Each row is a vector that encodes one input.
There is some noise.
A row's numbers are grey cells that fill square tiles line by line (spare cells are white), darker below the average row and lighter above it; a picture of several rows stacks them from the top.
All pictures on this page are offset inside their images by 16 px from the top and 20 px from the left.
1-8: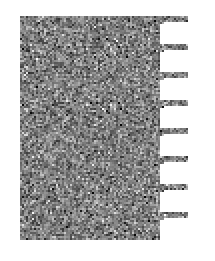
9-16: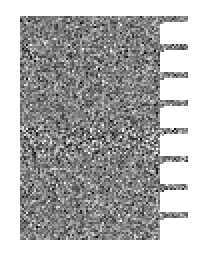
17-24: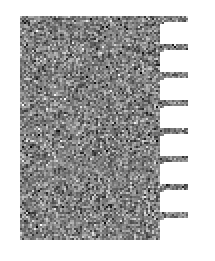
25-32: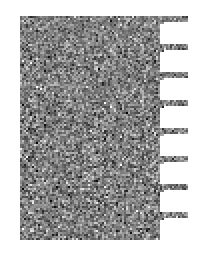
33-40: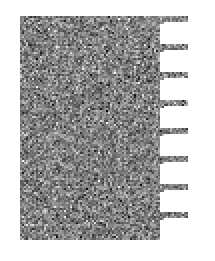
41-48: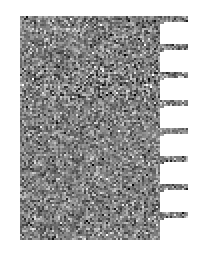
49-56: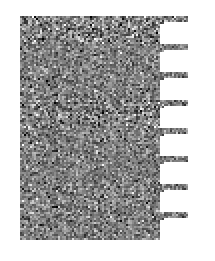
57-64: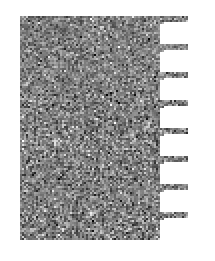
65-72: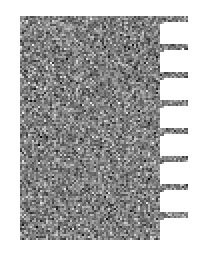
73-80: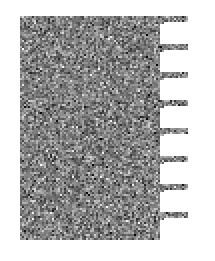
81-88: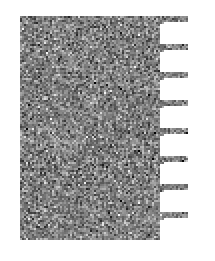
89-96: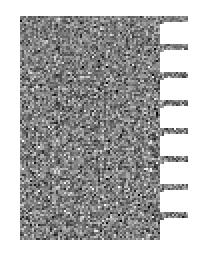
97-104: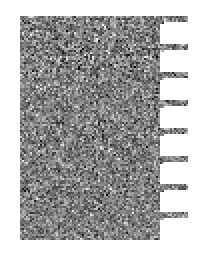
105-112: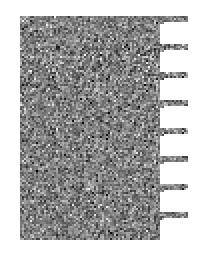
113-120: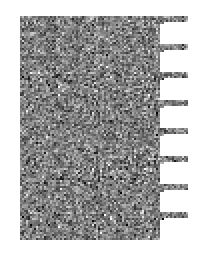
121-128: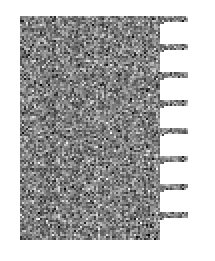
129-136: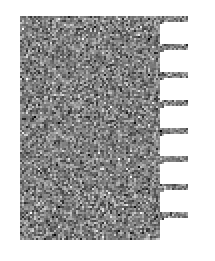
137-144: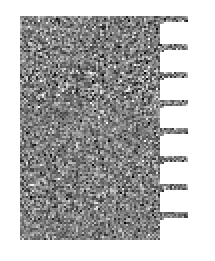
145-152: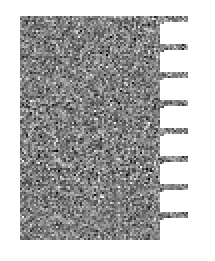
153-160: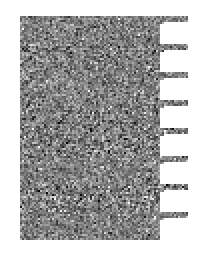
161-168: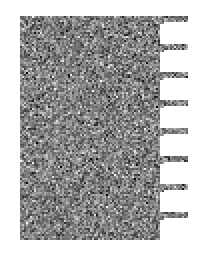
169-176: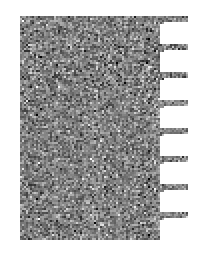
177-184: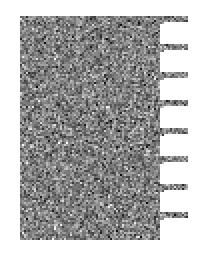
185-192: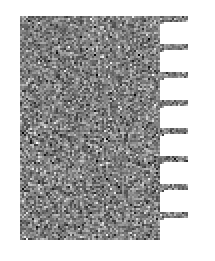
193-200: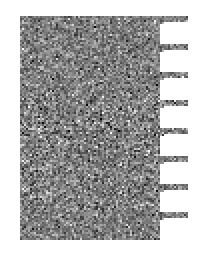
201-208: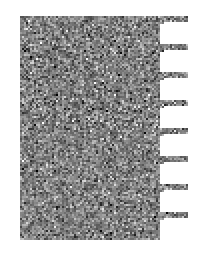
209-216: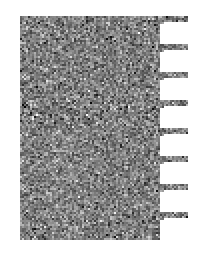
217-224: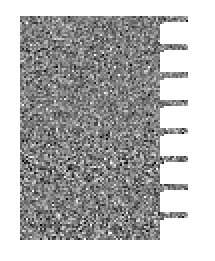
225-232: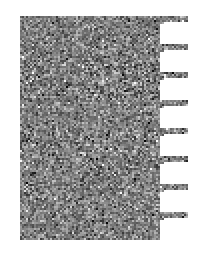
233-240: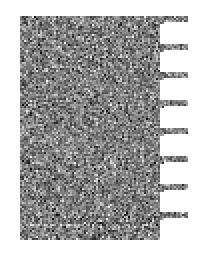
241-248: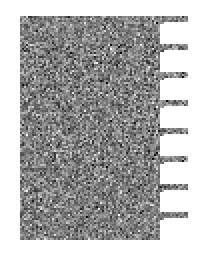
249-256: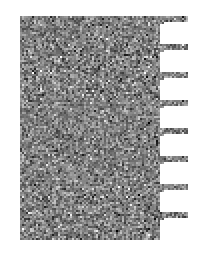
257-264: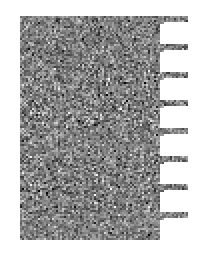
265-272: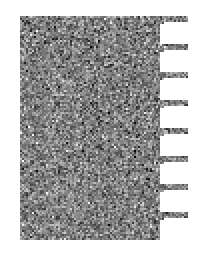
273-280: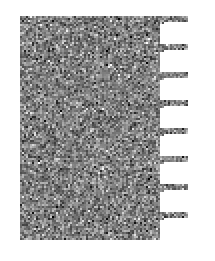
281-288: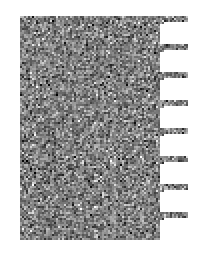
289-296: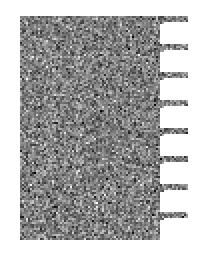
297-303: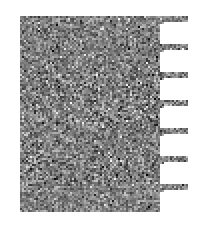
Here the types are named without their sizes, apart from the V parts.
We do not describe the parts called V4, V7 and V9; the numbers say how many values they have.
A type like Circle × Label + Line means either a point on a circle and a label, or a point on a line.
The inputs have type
((Bool × Bool × Bool + Label) × V4 + Tree) × (Line + V7 × V9).
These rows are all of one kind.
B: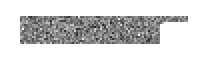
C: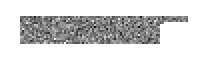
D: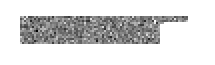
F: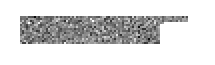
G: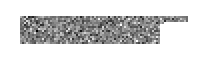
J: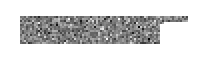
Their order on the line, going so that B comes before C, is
G, D, F, J, B, C.
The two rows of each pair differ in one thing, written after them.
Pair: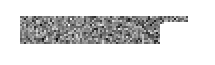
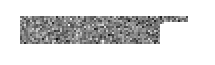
the value of V4
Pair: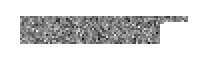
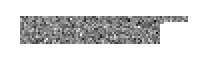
the value of V7
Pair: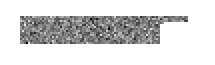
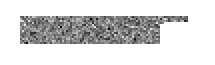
the label
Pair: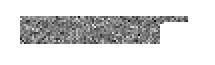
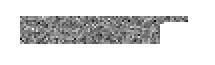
the value of V4
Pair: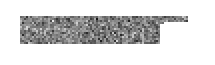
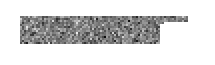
the value of V4
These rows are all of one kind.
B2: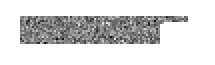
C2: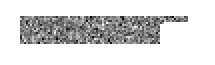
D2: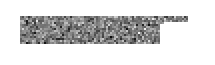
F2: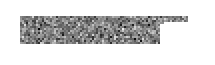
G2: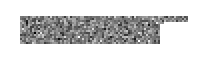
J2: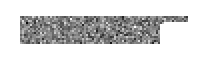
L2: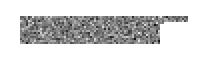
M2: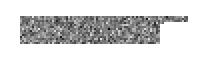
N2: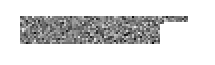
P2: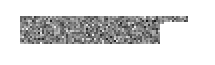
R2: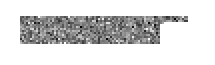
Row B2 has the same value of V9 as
D2 and F2.
